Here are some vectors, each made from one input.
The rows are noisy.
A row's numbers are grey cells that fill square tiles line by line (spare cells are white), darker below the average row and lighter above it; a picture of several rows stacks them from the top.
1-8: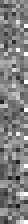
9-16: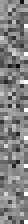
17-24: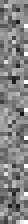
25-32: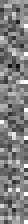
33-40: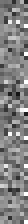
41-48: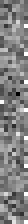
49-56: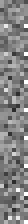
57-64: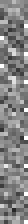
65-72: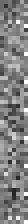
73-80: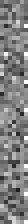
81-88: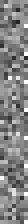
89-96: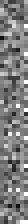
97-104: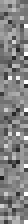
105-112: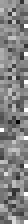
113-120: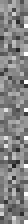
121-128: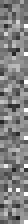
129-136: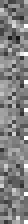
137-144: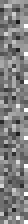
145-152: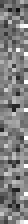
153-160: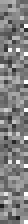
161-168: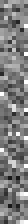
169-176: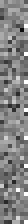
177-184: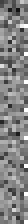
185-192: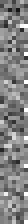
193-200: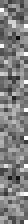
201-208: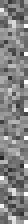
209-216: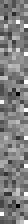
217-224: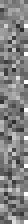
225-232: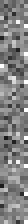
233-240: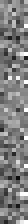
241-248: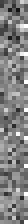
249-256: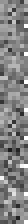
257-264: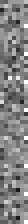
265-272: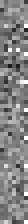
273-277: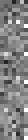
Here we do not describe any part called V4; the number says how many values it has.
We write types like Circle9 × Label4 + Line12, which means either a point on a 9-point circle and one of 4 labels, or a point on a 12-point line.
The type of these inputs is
(Bool × Line9 + Line5) × V4.
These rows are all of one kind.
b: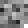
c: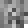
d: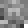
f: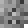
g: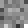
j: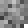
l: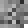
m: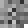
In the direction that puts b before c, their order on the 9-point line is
d, b, m, c, g, l, j, f.
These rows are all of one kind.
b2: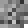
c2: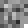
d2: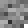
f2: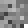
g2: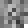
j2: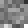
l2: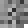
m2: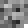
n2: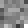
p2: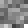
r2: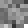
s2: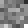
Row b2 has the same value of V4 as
g2 and l2.
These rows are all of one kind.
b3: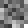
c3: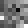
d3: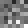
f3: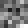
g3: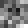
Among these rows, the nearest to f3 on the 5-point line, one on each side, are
d3 and g3.
